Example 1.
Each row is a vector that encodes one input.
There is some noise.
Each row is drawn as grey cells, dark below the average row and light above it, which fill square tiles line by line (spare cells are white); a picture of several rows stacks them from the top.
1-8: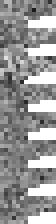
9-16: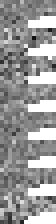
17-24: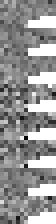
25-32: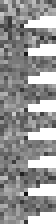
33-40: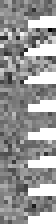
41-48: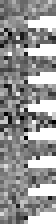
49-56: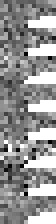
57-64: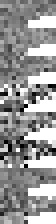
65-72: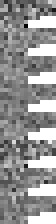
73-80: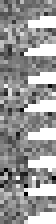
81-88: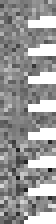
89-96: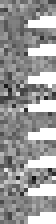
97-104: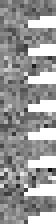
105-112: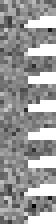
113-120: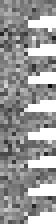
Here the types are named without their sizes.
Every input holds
a node of a tree.
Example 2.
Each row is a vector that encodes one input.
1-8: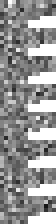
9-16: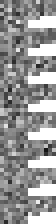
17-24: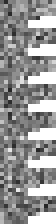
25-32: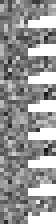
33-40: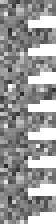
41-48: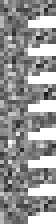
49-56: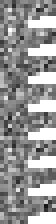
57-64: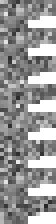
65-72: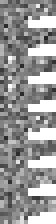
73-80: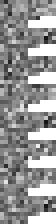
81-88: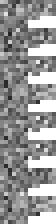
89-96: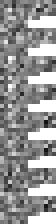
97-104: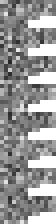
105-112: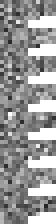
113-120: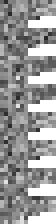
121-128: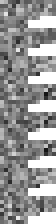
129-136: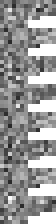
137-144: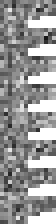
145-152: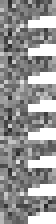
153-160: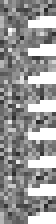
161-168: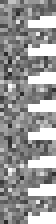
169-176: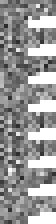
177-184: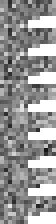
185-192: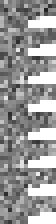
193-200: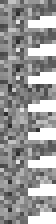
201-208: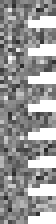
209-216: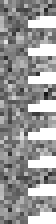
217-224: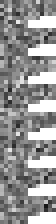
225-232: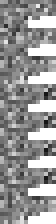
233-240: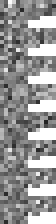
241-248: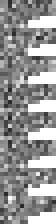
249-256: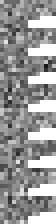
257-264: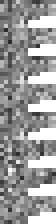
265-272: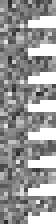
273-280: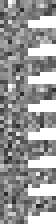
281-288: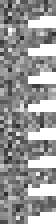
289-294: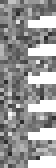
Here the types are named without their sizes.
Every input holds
a point on a circle.
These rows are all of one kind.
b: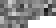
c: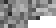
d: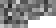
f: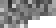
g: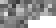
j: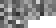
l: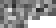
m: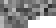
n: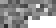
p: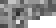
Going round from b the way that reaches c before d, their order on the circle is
b, p, j, l, n, g, c, f, d, m.
